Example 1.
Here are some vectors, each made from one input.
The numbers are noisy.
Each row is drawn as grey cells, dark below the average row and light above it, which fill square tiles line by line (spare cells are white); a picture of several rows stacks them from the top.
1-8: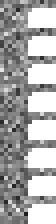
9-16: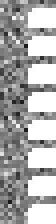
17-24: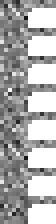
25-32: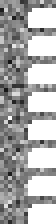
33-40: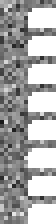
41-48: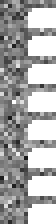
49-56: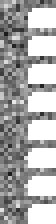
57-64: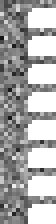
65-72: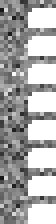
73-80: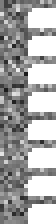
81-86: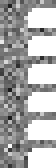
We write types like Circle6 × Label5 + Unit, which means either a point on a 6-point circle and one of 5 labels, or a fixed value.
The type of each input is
Bool × Line9.
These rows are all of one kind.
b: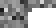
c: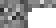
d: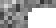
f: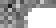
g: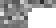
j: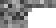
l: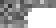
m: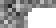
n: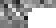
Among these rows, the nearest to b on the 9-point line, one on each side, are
c and d.
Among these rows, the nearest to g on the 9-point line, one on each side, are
m and n.
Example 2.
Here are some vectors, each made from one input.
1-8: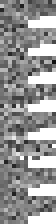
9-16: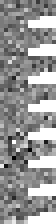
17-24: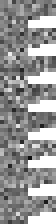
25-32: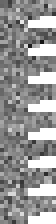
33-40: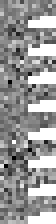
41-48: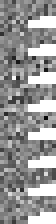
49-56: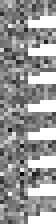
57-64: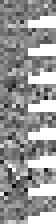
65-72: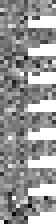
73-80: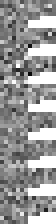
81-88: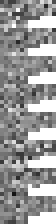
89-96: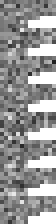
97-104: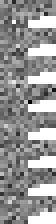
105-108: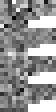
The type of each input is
List2(Line4 × Line6).
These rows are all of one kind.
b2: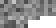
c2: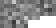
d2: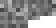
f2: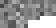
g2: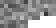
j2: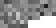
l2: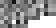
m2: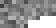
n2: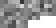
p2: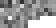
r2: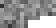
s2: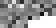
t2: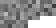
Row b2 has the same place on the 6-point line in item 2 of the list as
c2 and p2.
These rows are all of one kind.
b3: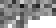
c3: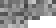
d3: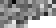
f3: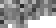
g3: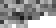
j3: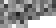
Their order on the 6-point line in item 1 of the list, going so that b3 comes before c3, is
j3, d3, b3, f3, g3, c3.
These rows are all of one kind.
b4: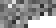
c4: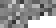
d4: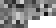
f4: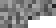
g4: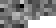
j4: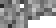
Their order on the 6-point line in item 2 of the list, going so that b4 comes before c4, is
d4, g4, f4, j4, b4, c4.
